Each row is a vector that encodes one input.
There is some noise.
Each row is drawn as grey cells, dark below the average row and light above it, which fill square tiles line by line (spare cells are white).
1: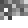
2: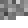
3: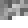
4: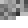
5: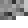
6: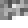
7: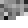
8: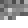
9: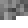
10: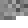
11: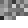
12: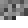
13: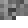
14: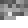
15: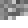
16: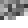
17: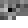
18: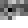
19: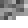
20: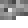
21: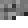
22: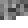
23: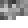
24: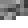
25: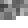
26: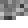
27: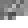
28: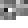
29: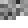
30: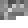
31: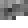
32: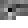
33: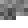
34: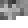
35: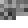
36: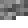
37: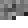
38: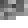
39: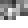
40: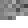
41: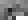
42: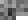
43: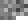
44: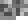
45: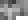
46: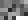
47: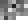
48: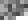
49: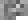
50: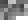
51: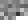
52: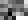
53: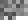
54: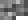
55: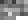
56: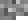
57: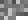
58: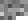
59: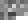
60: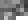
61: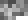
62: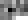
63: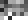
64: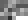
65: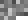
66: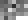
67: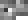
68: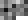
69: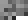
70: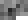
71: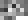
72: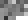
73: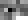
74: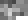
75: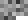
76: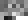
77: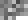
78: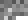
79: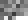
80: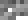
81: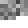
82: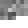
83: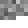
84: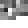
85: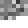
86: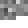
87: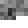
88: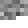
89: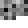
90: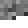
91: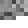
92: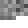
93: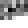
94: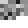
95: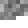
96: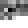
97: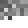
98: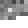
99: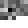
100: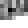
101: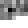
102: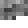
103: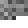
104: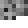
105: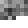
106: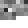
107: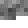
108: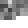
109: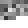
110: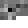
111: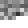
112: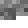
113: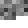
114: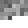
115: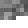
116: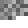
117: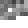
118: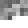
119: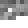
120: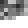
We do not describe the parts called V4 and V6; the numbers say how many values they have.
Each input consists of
either a point on a 5-point line and a value of V4, or a true/false value and a value of V6.
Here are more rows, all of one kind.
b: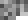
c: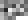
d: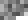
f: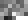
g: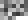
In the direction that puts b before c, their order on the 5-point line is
f, b, c, g, d.
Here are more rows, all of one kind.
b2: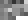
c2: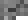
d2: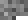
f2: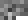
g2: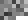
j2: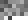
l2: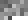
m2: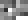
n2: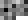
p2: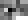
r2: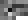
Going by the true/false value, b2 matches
g2, j2, l2 and m2.
